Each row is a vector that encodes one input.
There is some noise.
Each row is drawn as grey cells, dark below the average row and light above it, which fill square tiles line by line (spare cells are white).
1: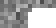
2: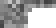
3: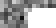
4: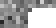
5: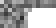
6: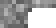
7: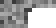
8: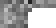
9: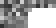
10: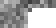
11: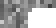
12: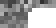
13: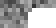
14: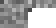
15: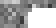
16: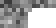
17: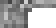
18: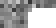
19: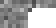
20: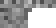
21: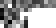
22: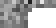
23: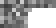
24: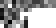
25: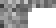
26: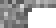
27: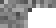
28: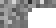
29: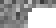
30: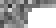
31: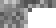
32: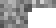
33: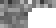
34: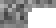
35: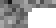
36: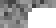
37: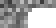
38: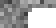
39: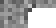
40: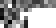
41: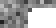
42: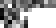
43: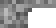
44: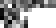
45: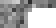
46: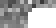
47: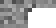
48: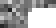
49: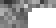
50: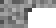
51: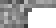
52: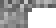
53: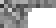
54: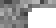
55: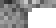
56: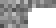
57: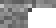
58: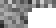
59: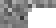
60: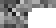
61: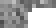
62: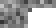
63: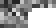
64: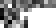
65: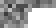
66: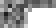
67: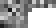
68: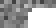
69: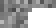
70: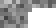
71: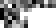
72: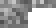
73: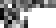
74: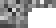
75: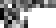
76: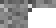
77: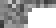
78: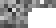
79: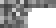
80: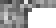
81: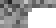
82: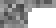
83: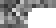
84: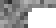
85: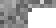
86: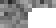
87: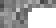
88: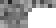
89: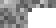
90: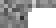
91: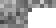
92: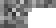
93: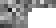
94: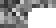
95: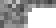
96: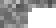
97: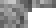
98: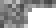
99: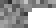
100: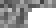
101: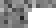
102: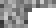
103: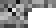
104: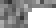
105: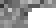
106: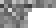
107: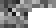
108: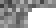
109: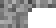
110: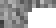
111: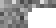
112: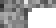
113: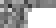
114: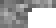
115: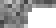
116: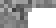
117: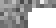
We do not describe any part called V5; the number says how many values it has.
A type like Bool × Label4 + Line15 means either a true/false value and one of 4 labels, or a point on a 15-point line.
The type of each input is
List3(Bool × V5).
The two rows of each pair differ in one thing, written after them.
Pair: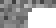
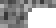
the value of V5 in item 1 of the list
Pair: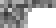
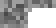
the value of V5 in item 1 of the list
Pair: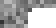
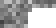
the value of V5 in item 1 of the list
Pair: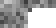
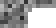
the value of V5 in item 1 of the list
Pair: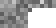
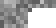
the value of V5 in item 1 of the list
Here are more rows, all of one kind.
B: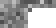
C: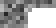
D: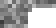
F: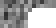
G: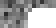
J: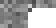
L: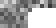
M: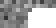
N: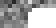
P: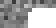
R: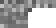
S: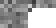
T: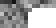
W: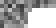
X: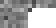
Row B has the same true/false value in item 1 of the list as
C, D, L and W.
